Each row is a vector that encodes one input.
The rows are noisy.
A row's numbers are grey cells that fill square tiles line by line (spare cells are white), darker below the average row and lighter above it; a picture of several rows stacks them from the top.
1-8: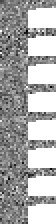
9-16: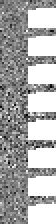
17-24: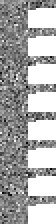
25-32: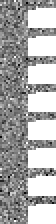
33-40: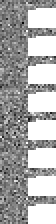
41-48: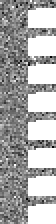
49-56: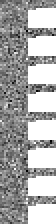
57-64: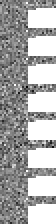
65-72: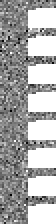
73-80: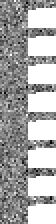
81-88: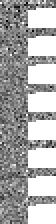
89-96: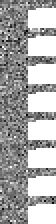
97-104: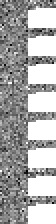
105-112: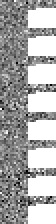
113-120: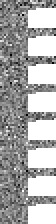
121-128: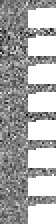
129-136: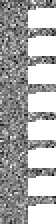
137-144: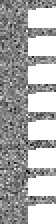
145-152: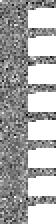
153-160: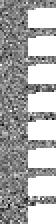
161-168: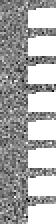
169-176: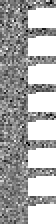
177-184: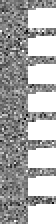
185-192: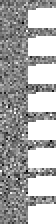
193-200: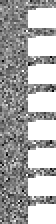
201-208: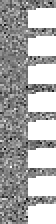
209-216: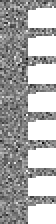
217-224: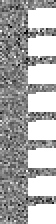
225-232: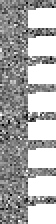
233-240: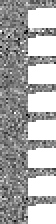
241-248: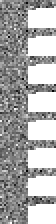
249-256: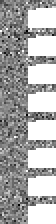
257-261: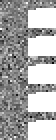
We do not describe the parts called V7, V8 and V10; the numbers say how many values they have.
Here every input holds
a point on a 6-point line, a value of V7 and a value of V8, together with either a point on a 6-point line and a true/false value, or a value of V10.
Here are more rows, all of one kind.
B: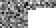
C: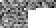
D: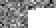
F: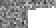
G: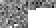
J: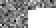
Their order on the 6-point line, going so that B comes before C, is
B, F, D, G, J, C.
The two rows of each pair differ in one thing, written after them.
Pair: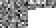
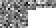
the value of V8
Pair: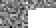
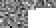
the value of V8
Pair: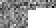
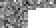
the value of V7
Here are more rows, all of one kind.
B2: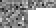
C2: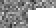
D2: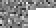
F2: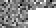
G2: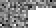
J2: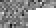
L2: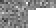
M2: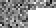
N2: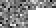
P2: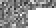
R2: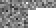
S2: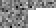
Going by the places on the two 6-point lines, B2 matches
J2 and S2.
